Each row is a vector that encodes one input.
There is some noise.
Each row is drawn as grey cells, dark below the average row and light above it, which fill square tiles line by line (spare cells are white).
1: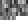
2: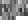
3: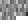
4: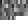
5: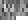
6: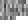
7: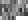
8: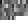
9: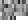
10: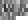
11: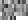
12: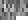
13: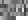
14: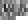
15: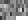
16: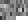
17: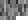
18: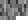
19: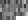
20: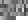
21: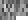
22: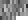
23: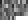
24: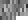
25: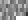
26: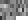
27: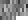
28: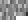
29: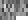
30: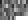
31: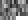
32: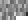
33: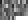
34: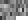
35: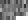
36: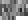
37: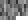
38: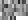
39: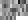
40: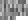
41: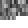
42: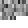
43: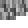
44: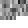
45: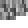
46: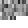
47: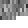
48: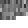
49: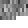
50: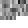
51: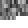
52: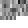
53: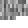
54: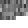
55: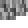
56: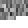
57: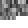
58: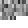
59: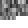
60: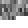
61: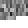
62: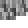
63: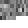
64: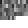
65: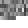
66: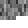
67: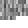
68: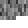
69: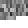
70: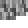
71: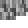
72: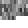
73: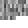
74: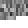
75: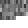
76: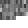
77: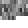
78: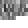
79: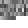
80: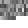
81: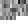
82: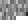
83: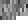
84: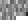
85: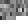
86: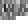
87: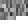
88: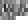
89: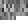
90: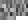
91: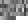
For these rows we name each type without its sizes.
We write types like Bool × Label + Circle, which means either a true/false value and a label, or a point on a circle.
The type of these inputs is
Bool × Bool × Bool × Bool.
